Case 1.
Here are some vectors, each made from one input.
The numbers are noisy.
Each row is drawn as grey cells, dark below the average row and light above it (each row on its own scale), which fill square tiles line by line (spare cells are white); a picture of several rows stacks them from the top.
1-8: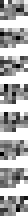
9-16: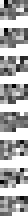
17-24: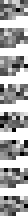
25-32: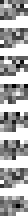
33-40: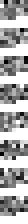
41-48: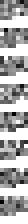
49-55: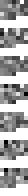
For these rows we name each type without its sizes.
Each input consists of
either a fixed value, or four true/false values.
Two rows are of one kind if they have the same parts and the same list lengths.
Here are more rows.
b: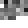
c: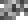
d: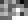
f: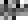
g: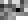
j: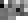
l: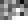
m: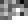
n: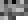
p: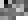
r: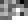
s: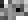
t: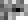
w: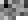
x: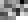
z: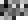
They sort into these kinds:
b, c, f, g, j, n, p, s, t, w, x, z
d, l, m, r

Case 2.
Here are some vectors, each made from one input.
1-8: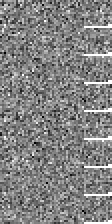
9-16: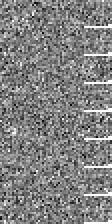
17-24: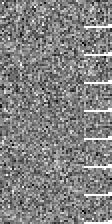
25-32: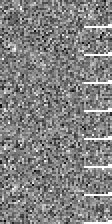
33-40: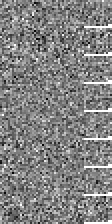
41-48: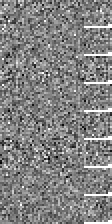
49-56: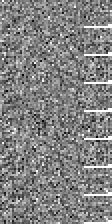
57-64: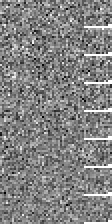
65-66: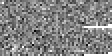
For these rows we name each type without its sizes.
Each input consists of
a point on a line.
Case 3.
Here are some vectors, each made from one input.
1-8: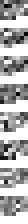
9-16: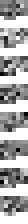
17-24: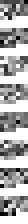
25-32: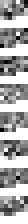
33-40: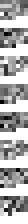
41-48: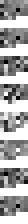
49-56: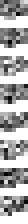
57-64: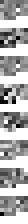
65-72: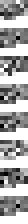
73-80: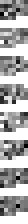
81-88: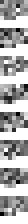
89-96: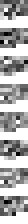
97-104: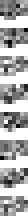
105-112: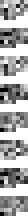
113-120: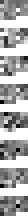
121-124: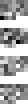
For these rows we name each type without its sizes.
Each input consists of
four true/false values.
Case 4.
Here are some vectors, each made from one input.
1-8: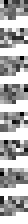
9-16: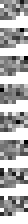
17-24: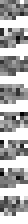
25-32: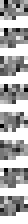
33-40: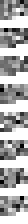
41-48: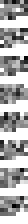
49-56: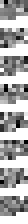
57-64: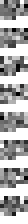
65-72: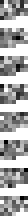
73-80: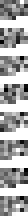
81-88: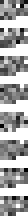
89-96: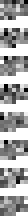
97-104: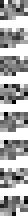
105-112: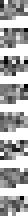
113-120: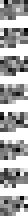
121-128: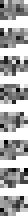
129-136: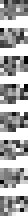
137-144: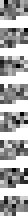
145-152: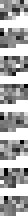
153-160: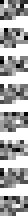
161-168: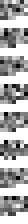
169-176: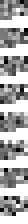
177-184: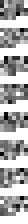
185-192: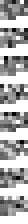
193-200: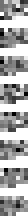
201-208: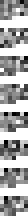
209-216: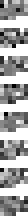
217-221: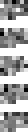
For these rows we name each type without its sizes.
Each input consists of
either a fixed value, or three true/false values.
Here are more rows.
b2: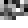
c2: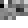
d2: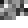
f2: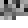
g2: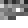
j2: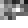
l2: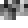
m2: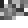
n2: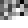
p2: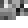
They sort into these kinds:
b2, c2, d2, f2, g2, j2, l2, m2, p2
n2

